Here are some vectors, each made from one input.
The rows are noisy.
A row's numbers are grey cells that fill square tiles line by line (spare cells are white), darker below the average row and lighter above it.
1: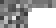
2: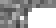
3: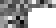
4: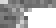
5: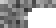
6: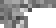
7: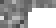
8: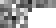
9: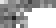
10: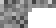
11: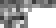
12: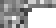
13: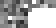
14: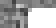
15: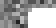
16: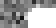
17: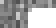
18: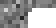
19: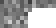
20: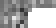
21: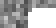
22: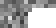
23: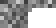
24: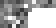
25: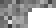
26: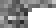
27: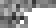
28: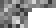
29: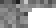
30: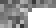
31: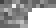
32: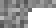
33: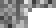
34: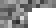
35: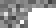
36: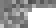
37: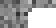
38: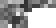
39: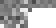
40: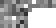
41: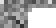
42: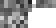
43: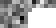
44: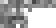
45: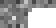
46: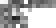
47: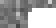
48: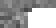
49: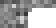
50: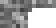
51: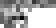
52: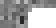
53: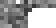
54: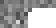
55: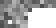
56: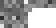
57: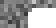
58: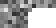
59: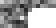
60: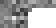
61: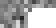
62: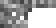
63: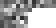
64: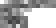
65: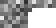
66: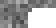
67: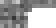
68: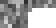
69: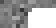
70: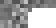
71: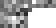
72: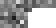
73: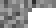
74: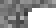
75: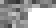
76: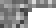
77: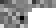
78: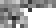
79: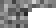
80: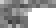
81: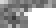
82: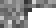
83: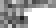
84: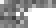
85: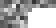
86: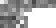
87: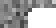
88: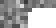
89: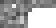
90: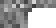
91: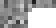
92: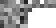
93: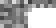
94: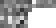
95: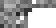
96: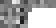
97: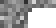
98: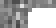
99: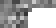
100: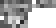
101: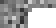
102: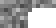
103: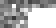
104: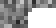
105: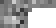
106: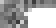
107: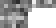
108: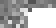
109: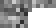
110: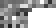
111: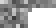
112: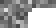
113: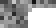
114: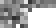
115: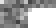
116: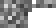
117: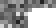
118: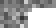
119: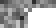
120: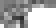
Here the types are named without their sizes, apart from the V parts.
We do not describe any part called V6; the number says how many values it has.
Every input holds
a label, together with either four true/false values, or a value of V6.
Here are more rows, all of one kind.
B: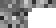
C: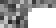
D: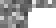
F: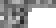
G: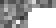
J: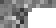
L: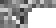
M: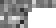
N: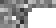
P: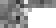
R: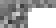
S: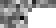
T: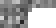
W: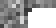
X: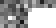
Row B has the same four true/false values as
C, J, L and N.
